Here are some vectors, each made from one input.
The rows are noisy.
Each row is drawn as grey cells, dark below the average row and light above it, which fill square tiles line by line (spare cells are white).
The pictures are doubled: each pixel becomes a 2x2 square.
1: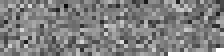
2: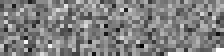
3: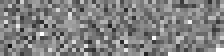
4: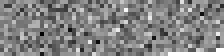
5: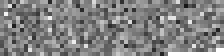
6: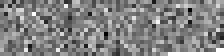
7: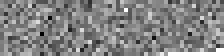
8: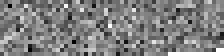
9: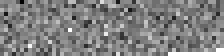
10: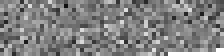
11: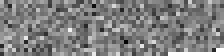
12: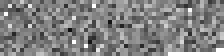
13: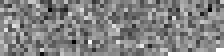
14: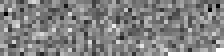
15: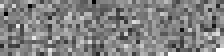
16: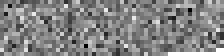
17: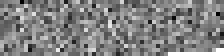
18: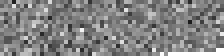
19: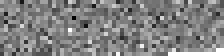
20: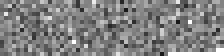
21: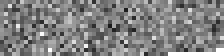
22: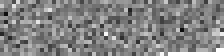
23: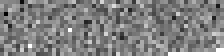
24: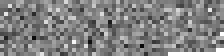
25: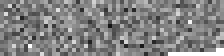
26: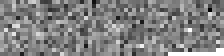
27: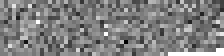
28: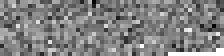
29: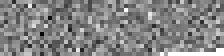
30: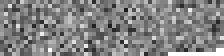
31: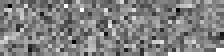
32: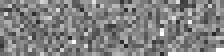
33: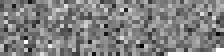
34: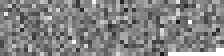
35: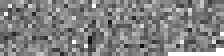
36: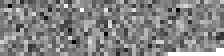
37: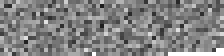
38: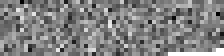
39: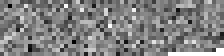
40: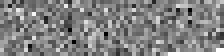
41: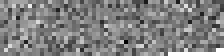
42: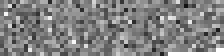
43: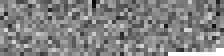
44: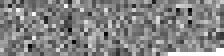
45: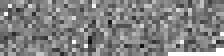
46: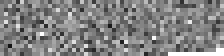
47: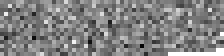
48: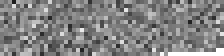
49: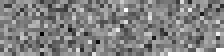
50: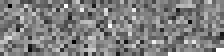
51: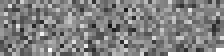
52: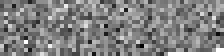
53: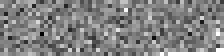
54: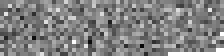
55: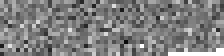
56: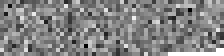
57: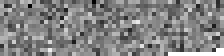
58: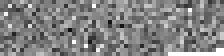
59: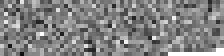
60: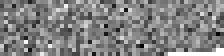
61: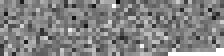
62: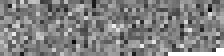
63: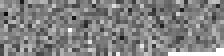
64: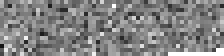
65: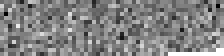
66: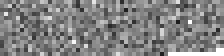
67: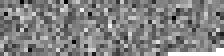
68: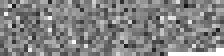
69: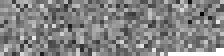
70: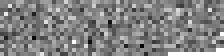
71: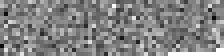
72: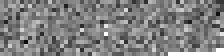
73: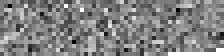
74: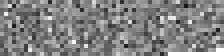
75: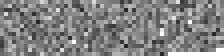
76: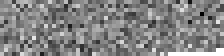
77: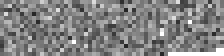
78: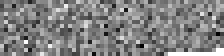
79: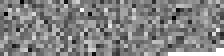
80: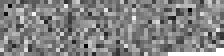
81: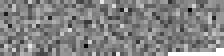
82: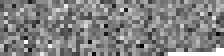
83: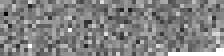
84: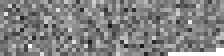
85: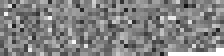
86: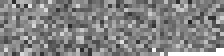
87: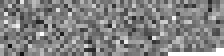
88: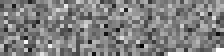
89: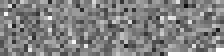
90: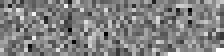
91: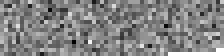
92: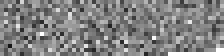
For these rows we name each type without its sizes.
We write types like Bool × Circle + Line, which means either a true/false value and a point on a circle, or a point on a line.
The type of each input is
(Circle + Unit) × (Tree + Unit).
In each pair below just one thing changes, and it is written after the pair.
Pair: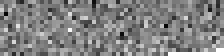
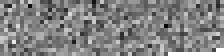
the place on the circle
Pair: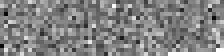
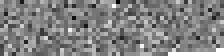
the place on the circle
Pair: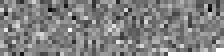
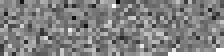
the node of the tree
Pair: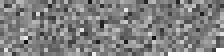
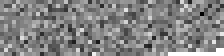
the place on the circle
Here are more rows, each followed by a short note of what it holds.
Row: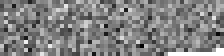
a fixed value
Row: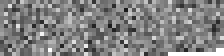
a node of a tree
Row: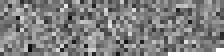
a point on a circle
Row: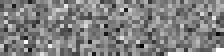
a fixed value
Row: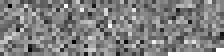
a point on a circle
